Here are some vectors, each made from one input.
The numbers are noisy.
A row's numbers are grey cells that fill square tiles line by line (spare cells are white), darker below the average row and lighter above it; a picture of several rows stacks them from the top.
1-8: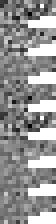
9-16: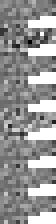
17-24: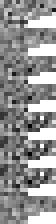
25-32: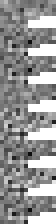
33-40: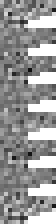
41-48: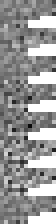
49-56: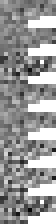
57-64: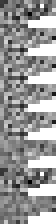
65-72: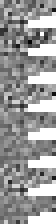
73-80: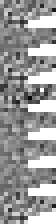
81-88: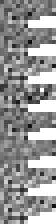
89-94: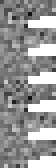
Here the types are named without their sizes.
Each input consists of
a point on a line.
